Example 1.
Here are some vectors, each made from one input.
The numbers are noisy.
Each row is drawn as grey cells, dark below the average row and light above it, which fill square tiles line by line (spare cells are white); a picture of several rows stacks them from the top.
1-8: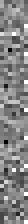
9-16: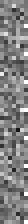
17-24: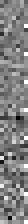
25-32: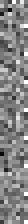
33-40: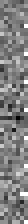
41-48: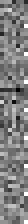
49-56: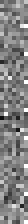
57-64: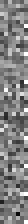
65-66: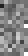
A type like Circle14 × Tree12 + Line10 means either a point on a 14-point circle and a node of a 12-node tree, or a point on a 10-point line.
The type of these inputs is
List2(Line6).
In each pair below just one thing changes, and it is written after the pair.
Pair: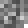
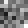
the place on the 6-point line in item 1 of the list
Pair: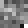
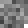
the place on the 6-point line in item 1 of the list
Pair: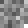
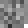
the place on the 6-point line in item 1 of the list
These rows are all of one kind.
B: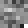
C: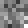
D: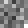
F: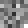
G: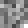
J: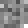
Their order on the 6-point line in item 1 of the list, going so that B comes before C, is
G, B, F, C, J, D.
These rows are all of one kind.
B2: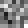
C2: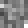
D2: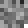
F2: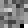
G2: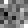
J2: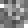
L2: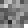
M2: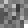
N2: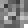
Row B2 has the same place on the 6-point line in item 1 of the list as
C2 and J2.
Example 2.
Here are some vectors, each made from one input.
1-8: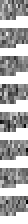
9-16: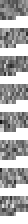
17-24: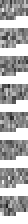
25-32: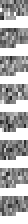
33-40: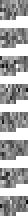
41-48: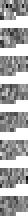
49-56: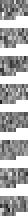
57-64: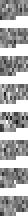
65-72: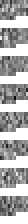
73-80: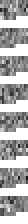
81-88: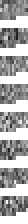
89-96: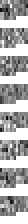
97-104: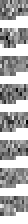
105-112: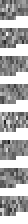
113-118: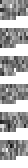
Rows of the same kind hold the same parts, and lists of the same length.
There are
2 kinds of row.
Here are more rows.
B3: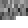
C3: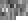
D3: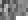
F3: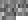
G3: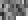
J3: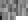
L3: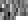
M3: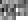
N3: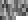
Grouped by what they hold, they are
B3, C3, D3, G3, J3, N3
F3, L3, M3

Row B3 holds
a node of a 14-node tree.
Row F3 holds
one of 12 labels.
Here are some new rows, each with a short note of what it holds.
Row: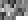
a node of a 14-node tree
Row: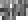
one of 12 labels
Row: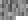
a node of a 14-node tree
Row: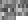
one of 12 labels
